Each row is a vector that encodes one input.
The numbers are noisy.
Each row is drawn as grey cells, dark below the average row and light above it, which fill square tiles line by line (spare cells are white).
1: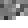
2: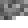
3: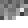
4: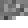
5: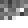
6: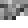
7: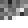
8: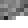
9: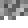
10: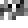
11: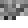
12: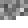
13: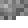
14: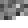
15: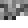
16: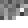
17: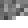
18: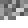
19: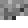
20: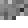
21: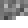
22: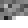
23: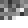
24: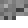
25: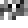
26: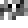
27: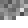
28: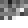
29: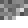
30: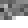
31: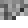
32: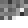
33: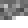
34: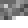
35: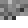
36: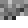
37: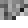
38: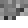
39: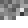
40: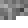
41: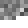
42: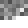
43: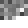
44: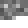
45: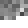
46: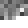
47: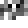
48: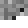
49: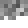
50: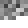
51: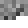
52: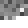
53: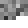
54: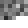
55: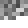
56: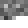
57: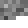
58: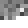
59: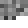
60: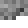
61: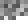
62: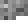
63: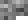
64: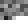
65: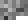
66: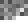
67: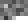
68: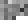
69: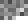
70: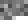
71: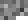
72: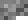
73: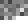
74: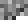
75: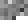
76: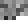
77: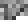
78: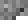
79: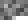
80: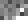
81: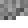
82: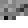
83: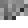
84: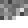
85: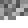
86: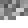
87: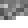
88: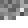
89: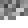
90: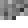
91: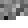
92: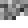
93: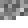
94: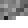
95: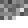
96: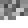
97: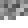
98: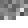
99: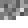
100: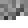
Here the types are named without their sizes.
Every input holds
a list of points on a line.
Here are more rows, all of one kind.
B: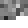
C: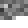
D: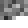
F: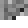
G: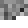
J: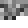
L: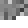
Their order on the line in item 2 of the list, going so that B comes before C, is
B, J, D, G, F, L, C.
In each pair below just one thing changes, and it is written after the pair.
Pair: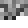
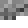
the place on the line in item 2 of the list
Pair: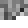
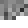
the place on the line in item 2 of the list
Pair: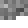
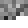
the place on the line in item 2 of the list
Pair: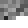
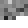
the place on the line in item 1 of the list
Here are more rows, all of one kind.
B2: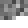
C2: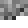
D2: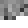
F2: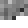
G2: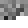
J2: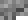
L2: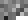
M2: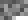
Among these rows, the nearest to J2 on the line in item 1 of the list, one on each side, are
C2 and G2.
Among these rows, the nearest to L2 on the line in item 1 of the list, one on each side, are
B2 and G2.
